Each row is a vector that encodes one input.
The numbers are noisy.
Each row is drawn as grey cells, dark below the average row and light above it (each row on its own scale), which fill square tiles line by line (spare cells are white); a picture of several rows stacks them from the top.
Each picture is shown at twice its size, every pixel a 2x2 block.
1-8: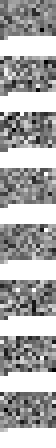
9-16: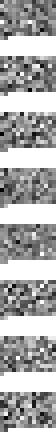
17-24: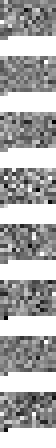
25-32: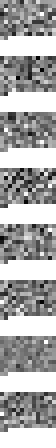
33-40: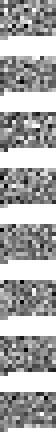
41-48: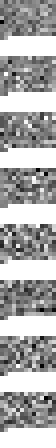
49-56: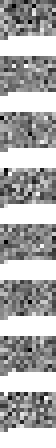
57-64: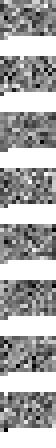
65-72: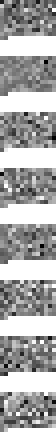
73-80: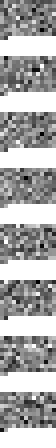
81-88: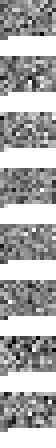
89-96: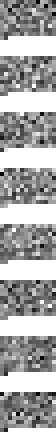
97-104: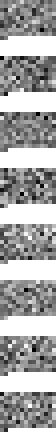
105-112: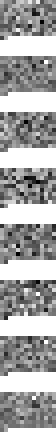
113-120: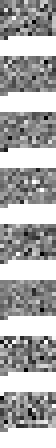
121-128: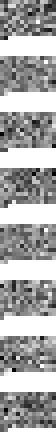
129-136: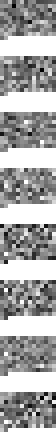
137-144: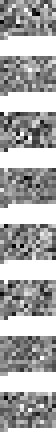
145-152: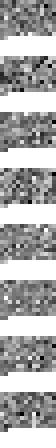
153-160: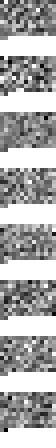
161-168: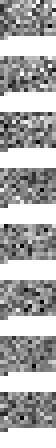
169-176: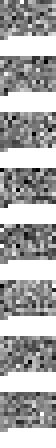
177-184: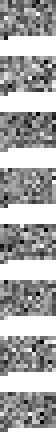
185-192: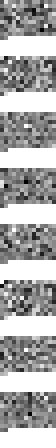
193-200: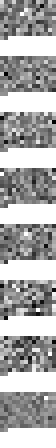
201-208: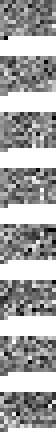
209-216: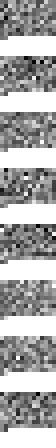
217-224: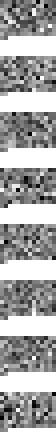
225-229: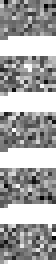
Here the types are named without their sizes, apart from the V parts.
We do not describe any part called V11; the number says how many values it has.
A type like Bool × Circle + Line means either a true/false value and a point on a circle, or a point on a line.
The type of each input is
Bool × Bool × Bool × Bool × (Line + V11).
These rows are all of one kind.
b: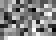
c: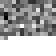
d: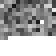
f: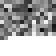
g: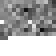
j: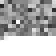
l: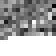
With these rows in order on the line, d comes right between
b and g.
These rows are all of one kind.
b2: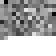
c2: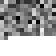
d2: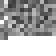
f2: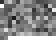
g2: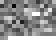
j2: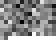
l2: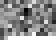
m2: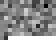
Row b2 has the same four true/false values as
g2 and m2.
